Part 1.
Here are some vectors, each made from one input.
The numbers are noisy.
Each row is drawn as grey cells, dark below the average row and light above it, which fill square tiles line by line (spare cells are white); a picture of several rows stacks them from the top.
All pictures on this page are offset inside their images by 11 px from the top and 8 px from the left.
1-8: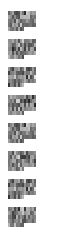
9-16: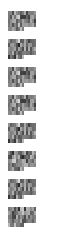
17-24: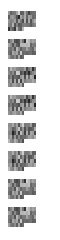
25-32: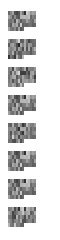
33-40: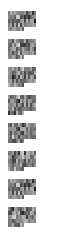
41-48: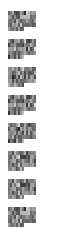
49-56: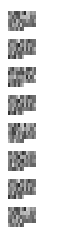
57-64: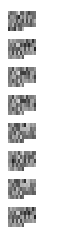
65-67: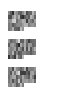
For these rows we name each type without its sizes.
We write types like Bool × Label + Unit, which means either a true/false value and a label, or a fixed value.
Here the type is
Circle.
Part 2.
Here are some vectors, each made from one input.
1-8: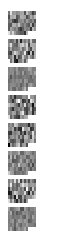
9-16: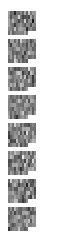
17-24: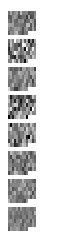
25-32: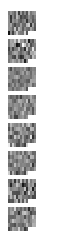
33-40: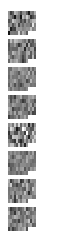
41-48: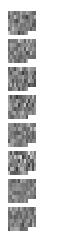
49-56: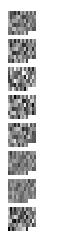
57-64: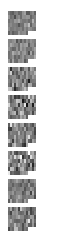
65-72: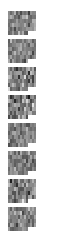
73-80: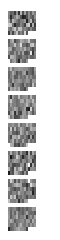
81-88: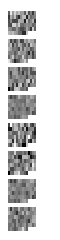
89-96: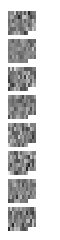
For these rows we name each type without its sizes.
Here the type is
Tree.
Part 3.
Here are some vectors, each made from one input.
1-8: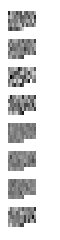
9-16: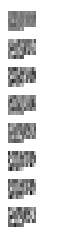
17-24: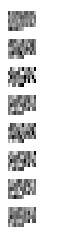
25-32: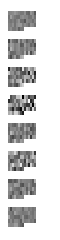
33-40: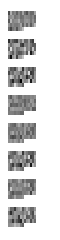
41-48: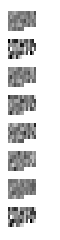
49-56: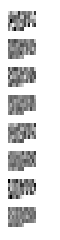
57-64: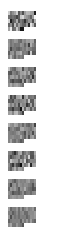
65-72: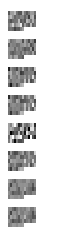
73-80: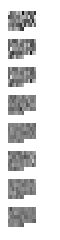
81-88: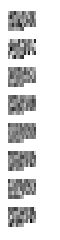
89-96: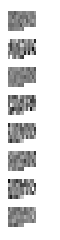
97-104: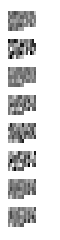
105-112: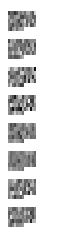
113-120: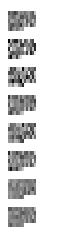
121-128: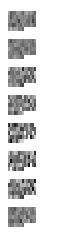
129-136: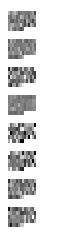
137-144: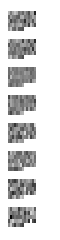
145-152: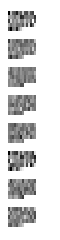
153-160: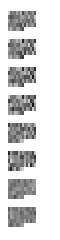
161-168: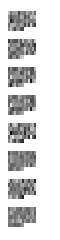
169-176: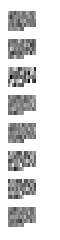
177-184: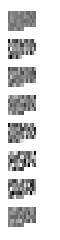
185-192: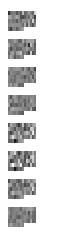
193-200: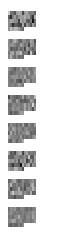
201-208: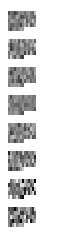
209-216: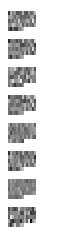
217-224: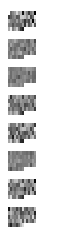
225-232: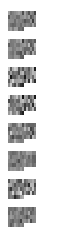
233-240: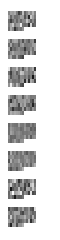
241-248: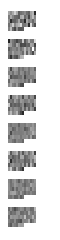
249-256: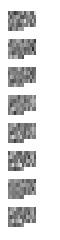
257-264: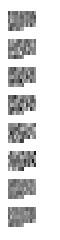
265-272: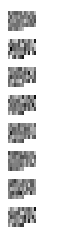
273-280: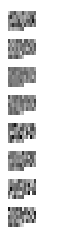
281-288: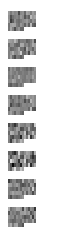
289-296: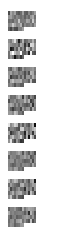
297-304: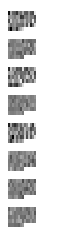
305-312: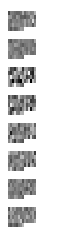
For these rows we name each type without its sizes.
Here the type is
Bool × Bool × Bool × Bool + Unit.
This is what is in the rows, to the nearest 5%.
A few of them hold a fixed value. The rest hold four true/false values.
